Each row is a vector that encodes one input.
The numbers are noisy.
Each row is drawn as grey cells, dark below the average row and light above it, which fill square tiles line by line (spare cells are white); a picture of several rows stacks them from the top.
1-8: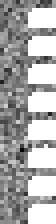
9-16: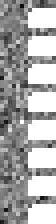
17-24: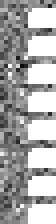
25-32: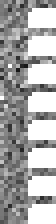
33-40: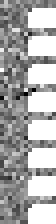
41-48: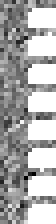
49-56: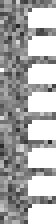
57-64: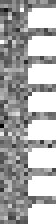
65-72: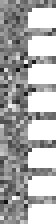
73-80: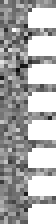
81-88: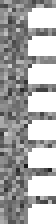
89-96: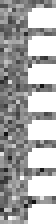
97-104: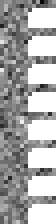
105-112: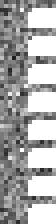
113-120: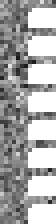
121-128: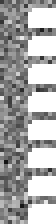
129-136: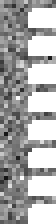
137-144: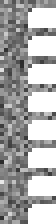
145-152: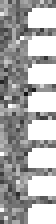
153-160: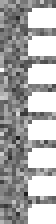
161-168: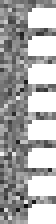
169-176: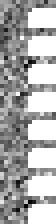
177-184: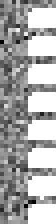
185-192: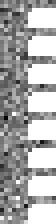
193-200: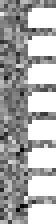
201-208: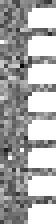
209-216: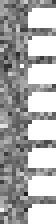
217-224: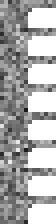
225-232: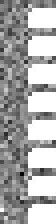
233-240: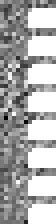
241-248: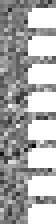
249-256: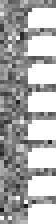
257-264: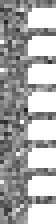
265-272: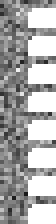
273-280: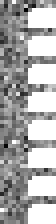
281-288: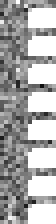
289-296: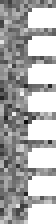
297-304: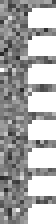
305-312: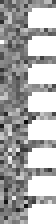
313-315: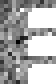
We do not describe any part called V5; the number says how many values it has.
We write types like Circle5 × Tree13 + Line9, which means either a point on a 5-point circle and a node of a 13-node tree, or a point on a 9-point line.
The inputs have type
Bool × Circle10 × Label6 + (Circle9 + Line6) × List2(V5).
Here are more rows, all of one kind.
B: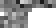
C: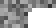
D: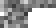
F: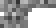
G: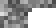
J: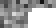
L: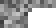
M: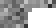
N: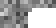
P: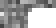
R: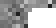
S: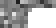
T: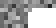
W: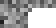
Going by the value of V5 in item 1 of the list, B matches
C, S and T.
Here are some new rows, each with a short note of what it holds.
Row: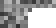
a point on a 9-point circle, together with the empty list
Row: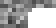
a point on a 6-point line, together with the empty list
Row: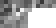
a point on a 9-point circle, together with a list of two items
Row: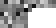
a point on a 10-point circle, one of 6 labels and a true/false value
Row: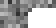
a point on a 6-point line, together with a list of two items
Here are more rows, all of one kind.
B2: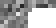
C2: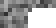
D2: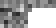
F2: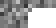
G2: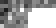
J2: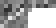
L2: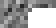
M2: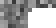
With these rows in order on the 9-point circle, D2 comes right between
C2 and G2.
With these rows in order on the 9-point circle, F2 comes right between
C2 and L2.
